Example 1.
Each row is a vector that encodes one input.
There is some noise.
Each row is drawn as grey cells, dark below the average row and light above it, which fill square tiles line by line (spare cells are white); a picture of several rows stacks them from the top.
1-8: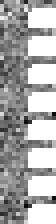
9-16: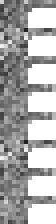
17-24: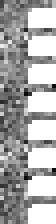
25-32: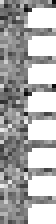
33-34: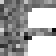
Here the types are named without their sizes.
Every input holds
a point on a line.
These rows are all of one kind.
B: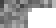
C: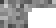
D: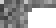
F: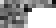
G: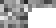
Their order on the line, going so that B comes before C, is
F, D, B, C, G.
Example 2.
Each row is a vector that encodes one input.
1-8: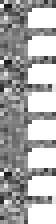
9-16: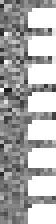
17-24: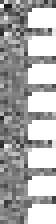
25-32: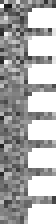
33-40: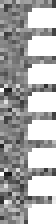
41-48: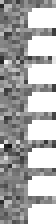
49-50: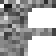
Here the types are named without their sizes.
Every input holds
a point on a line.
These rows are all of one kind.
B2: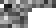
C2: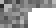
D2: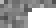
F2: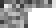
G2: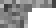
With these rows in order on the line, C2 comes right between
D2 and F2.
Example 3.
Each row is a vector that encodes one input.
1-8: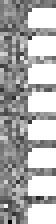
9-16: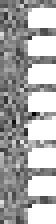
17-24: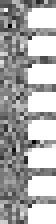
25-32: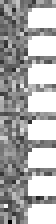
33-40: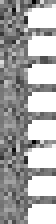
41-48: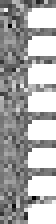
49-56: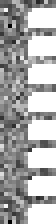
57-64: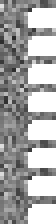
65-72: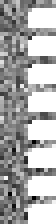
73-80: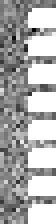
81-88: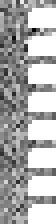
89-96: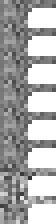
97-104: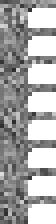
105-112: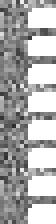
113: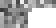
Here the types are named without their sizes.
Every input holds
a node of a tree.
